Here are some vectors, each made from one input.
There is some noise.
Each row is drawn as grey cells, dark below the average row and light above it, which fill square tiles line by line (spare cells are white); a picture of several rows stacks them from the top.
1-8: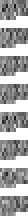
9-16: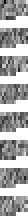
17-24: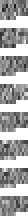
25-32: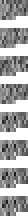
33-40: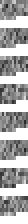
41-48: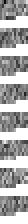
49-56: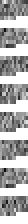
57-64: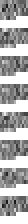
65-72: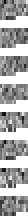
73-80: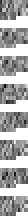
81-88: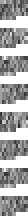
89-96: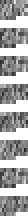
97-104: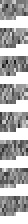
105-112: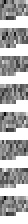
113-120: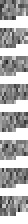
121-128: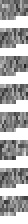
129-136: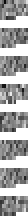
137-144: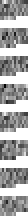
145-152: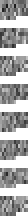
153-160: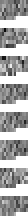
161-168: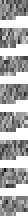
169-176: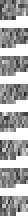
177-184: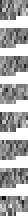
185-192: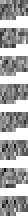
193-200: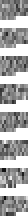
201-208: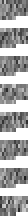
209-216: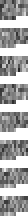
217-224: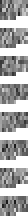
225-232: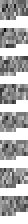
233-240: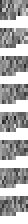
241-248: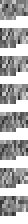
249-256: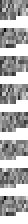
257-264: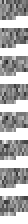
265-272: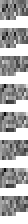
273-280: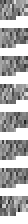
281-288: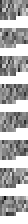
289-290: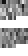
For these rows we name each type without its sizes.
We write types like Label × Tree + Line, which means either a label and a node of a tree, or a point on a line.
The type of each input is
Bool × Bool × Bool + Circle + Unit.
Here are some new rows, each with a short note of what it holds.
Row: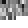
a fixed value
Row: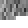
a point on a circle
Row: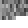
a point on a circle
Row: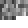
three true/false values
